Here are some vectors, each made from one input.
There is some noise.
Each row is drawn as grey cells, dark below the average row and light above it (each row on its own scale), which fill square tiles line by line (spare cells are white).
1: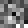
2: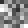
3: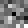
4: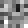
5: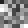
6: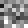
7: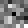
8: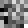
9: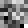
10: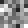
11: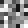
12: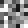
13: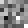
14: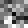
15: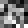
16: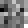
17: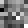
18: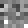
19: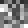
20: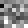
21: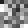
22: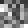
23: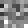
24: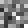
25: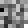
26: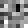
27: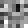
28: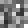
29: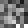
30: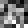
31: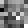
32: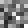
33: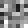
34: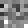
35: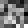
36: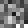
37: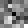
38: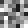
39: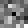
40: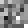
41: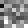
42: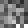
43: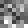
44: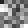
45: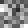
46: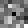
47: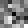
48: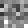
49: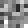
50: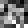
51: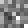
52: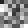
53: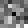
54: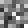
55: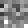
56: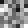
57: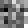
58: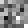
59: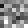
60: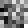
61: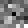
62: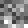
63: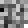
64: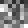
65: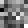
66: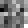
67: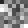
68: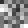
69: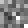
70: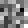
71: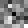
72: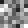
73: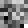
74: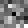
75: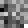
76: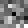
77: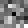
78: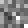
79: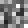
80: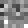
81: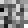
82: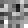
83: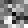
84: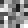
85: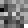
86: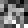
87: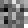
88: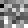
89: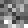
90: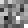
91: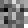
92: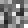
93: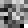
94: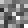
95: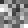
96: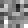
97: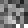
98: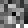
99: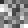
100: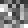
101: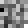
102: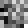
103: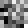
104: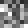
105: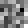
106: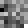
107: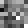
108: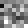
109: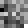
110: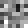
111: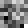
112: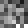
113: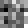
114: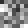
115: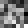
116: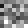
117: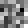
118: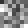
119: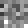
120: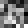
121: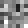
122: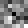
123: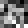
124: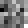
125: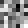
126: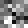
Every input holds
either a point on a 3-point line and a point on a 4-point line, or a point on a 14-point line.
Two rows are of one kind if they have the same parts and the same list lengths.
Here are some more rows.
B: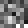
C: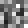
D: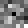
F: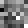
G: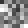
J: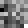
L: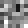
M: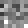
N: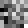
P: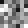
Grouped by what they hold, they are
B, D, G, L, M, P
C, F, J, N

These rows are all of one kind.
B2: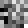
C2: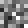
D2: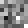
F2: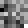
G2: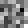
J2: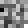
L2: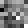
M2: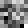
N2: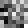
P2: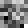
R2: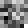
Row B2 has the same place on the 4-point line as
M2, N2, P2 and R2.
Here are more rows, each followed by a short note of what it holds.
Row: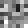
a point on a 14-point line
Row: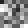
a point on a 14-point line
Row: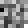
a point on a 3-point line and a point on a 4-point line
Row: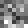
a point on a 14-point line
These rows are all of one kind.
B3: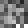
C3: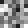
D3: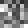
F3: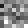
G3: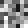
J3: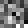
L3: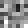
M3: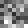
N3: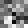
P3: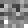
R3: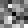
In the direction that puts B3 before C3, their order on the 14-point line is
B3, J3, R3, N3, M3, F3, P3, L3, G3, C3, D3.
